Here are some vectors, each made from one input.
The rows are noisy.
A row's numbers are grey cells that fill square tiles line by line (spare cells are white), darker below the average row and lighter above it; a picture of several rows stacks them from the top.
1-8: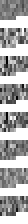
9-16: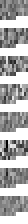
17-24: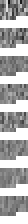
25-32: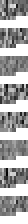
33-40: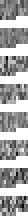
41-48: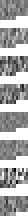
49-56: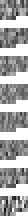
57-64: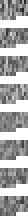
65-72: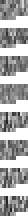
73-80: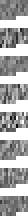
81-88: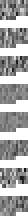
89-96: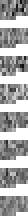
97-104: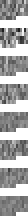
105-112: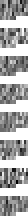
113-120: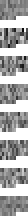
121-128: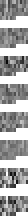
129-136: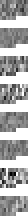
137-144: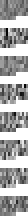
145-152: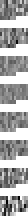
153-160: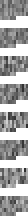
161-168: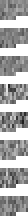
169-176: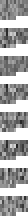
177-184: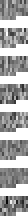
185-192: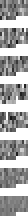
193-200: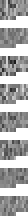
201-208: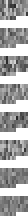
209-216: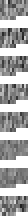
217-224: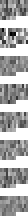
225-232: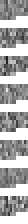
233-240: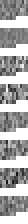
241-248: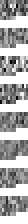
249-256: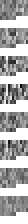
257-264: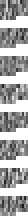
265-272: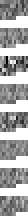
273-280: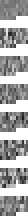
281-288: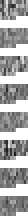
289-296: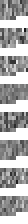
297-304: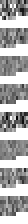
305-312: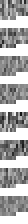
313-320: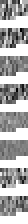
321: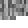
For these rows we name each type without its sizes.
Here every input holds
a point on a line, together with either a fixed value, or a node of a tree.
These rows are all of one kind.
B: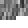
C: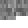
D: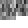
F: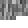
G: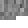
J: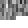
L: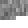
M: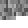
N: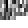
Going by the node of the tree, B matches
G and N.
